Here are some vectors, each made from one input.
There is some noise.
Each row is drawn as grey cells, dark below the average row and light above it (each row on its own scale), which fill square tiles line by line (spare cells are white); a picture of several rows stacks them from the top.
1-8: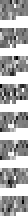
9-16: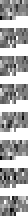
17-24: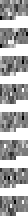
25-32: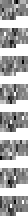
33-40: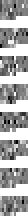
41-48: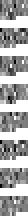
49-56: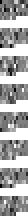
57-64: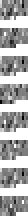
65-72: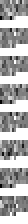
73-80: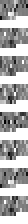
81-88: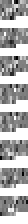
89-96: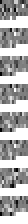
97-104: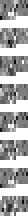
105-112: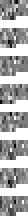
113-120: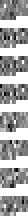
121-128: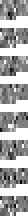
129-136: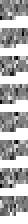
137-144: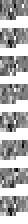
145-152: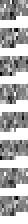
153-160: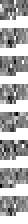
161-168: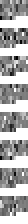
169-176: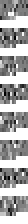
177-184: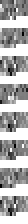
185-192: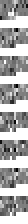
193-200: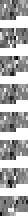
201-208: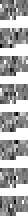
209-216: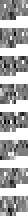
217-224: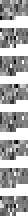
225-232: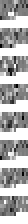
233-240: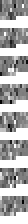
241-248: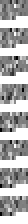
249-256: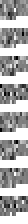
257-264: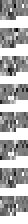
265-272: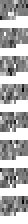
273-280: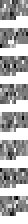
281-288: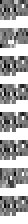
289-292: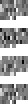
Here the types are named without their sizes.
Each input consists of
a label and a true/false value.
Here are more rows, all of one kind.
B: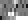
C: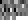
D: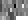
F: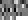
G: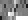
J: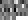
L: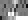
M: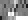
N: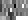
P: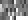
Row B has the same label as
G, L and M.
